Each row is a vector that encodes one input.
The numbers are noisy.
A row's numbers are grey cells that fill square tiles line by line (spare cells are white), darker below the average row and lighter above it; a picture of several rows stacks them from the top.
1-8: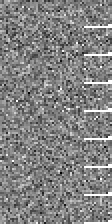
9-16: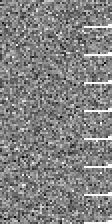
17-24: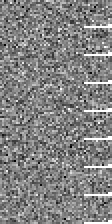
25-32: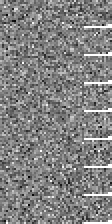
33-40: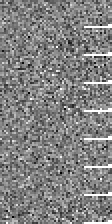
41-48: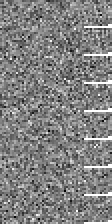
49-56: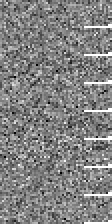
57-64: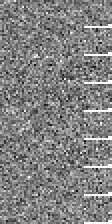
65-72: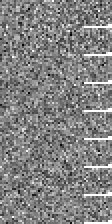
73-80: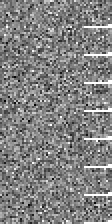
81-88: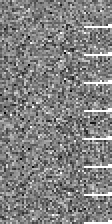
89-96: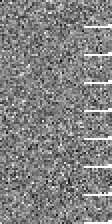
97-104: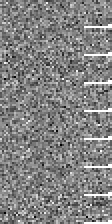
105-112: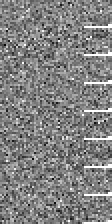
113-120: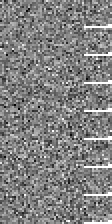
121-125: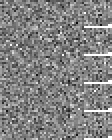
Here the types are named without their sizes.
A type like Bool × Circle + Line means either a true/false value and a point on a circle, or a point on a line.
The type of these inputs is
Circle + Label × Tree + Unit.
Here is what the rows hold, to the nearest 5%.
About 50% of them hold a point on a circle. About 5% of them hold a fixed value. The rest hold a label and a node of a tree.
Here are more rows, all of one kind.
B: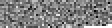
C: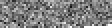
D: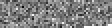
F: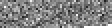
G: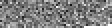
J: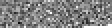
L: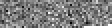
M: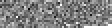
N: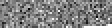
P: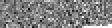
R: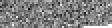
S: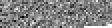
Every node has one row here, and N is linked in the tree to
B and J.
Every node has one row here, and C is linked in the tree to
D and S.
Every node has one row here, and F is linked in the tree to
S.
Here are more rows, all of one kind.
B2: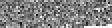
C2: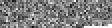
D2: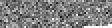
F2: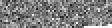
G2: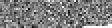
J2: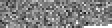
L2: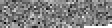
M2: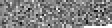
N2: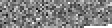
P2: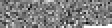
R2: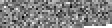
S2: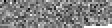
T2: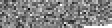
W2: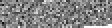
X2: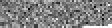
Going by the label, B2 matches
D2, F2, J2 and N2.
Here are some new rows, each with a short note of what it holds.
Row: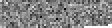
a point on a circle
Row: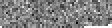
a point on a circle
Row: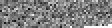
a label and a node of a tree
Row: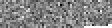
a point on a circle
